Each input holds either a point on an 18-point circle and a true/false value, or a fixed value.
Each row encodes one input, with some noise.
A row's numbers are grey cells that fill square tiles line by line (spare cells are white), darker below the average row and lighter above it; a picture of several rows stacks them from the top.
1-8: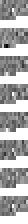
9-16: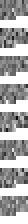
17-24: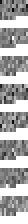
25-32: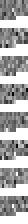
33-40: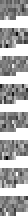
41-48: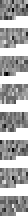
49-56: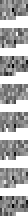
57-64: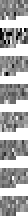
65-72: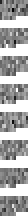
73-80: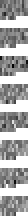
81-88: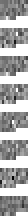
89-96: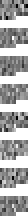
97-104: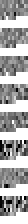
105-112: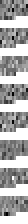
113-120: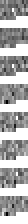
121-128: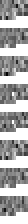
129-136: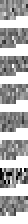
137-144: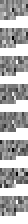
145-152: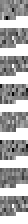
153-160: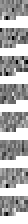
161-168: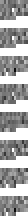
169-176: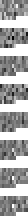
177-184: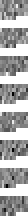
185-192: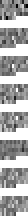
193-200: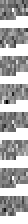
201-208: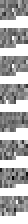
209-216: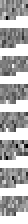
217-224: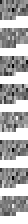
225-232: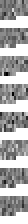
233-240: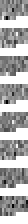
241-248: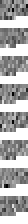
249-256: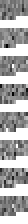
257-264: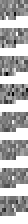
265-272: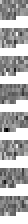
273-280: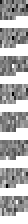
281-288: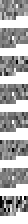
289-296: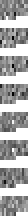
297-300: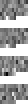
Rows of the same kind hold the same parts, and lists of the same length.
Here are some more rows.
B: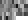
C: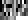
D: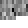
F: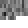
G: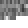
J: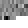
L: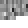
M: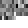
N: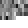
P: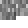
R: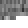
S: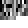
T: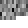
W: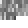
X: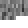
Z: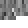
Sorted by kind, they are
B, D, F, G, J, L, M, N, P, R, T, W, X, Z
C, S

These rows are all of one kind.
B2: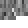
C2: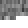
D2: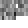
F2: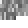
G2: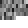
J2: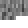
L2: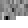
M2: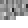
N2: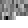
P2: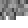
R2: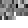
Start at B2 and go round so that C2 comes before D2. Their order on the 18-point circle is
B2, G2, J2, C2, P2, D2, M2, F2, L2, N2, R2.
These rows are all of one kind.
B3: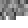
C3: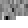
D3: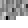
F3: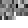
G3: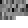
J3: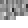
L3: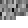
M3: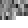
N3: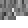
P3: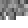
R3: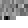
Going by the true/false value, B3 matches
N3 and P3.
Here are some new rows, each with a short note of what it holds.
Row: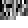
a fixed value
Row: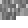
a point on an 18-point circle and a true/false value
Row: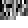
a fixed value
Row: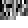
a fixed value
